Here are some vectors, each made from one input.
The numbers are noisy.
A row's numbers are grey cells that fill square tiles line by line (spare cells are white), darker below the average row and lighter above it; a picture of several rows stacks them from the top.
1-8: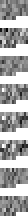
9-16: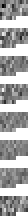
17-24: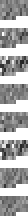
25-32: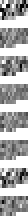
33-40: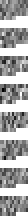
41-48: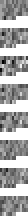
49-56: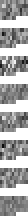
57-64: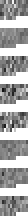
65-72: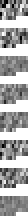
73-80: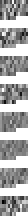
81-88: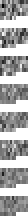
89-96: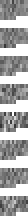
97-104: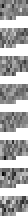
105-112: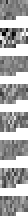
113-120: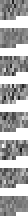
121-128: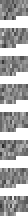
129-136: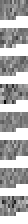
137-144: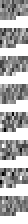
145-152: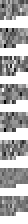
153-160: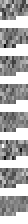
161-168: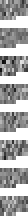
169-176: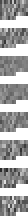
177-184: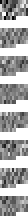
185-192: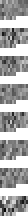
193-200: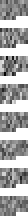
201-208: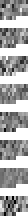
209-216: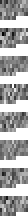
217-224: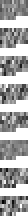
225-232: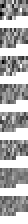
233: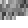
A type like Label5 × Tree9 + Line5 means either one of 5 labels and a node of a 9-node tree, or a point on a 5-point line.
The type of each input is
(Label10 + Line11) × Line4.
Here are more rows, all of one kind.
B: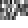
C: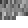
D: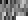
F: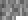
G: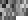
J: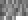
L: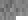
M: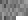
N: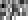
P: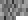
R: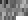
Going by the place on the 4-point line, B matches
D, L, P and R.
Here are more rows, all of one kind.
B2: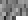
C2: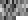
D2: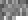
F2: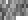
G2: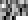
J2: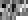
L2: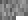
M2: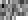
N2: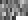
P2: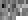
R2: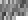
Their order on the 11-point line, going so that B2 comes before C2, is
J2, M2, B2, P2, G2, D2, L2, C2, R2, N2, F2.
